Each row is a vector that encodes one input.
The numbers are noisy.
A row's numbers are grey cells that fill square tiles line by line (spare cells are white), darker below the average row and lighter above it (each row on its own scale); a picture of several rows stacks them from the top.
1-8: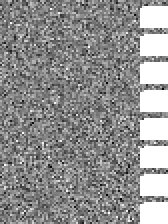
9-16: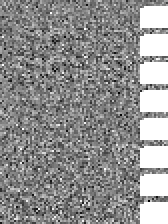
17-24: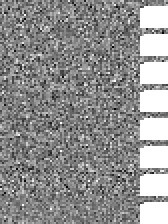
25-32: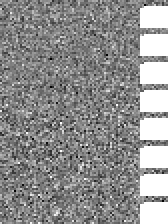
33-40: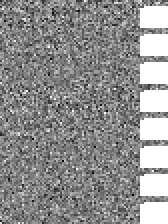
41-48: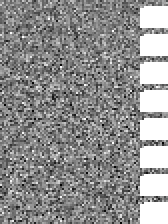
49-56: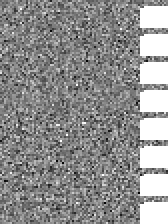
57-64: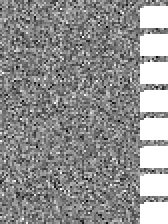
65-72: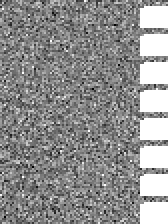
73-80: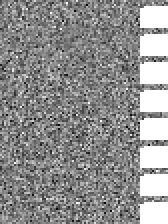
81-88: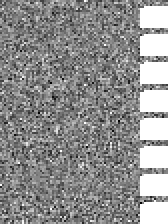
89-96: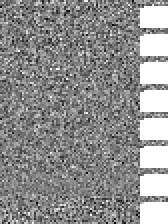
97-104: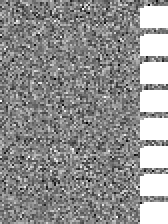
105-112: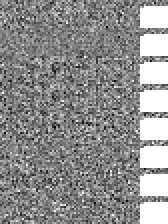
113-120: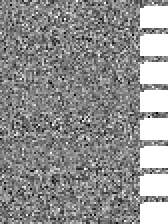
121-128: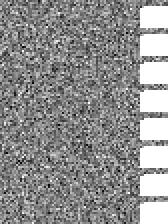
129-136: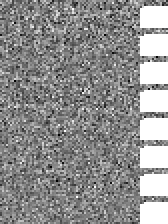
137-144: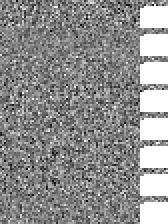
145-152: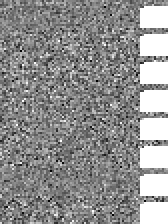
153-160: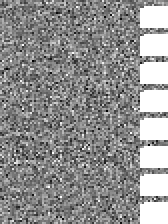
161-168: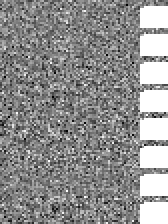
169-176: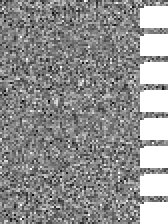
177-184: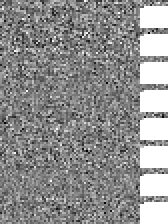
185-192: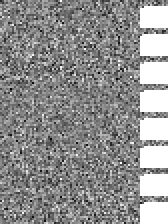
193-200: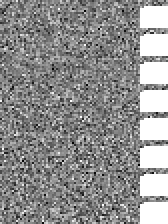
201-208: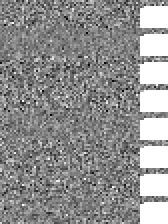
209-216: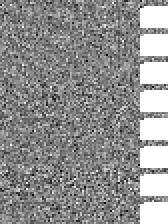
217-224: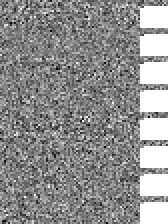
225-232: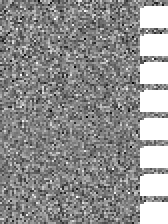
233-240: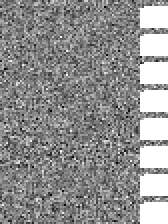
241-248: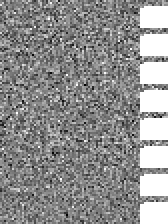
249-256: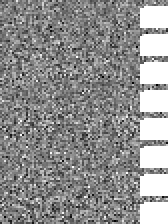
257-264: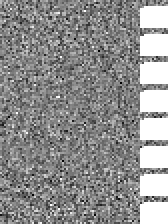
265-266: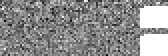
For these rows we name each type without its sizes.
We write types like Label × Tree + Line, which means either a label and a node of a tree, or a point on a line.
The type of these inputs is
Circle + Tree + Unit.
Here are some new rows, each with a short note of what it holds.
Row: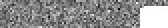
a node of a tree
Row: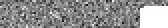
a node of a tree
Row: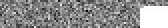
a point on a circle
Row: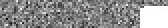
a point on a circle
